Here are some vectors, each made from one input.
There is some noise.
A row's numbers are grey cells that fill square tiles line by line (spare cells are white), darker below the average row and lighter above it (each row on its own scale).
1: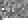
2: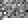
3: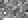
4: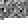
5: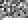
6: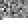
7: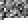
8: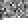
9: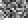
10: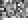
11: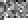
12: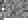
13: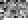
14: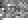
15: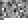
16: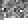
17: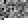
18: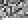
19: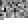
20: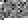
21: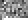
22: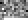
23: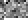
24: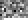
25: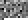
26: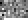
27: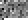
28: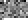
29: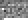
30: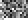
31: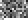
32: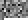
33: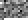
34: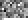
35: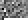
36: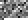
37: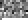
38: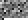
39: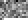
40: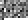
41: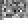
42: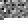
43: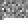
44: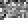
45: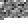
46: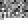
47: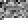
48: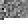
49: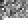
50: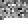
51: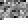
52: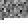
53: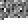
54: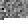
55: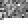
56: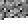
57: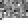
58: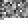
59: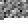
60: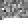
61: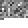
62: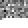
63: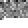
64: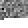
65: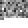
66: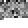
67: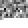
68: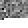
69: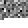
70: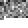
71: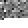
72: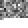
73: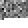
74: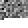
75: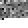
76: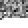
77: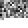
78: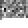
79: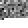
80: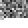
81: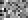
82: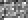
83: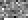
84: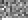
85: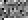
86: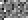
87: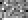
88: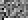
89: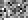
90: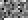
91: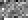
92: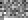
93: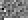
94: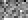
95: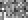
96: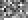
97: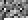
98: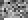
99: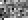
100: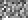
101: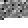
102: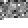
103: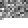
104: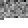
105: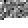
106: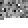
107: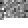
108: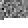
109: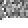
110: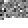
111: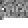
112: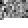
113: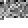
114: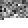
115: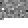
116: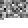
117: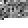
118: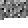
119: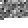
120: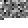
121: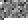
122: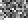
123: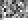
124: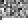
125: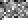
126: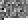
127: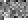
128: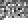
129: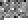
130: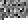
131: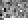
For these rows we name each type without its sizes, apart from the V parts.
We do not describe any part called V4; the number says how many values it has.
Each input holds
a list of items, each a true/false value and a value of V4.
